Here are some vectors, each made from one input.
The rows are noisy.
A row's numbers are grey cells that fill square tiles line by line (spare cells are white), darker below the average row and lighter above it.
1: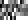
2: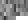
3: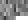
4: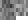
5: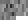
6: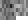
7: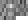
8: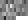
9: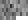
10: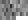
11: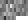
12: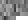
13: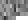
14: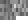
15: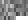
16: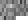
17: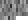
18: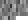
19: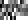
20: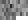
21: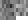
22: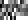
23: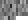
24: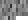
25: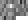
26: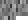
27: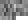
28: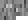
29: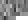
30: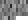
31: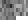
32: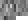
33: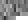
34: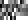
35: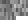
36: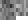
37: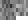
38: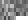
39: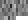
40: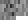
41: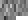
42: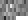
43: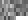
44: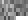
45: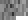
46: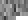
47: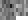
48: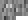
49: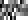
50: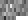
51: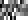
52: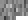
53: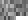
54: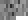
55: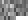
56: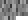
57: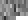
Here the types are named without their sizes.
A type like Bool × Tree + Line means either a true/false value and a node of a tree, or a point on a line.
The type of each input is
Bool × Label + Unit.
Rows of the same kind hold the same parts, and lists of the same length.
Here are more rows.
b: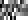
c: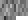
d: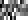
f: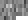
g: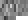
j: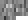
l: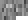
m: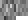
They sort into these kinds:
b, d
c, f, g, j, l, m

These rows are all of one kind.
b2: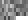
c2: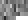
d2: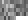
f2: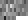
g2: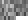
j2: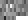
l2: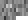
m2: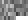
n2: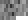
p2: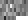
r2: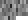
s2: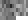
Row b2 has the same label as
d2, g2, m2 and r2.
